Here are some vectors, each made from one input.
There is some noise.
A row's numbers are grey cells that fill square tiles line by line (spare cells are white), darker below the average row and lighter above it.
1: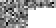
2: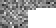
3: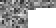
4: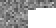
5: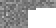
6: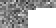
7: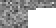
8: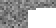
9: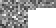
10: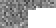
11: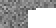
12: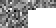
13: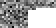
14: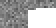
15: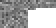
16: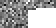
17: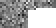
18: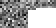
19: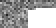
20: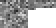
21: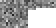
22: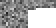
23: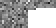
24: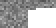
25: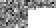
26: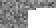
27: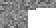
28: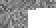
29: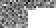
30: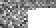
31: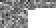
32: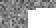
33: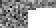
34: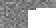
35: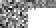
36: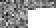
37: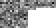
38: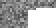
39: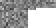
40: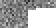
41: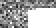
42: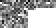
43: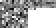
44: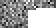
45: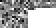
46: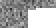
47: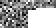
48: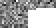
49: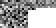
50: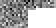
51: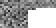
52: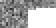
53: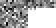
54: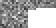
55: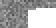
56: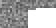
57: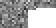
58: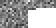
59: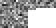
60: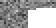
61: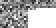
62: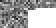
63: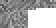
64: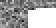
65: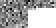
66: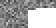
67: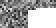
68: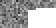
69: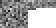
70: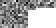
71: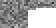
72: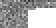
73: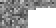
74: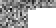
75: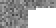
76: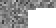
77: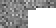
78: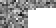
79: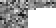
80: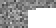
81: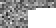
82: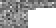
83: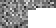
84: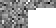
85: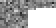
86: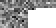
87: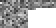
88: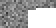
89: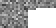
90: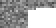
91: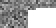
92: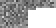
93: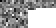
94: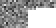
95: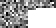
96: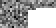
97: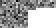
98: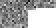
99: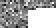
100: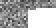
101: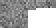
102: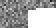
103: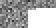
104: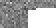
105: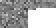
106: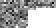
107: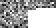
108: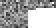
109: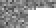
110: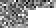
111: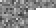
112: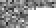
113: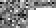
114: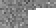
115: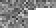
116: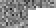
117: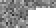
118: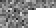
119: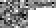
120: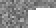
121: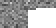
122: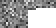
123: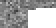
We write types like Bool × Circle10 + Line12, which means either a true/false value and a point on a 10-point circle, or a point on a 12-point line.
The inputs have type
Bool × Bool × Bool × Bool.
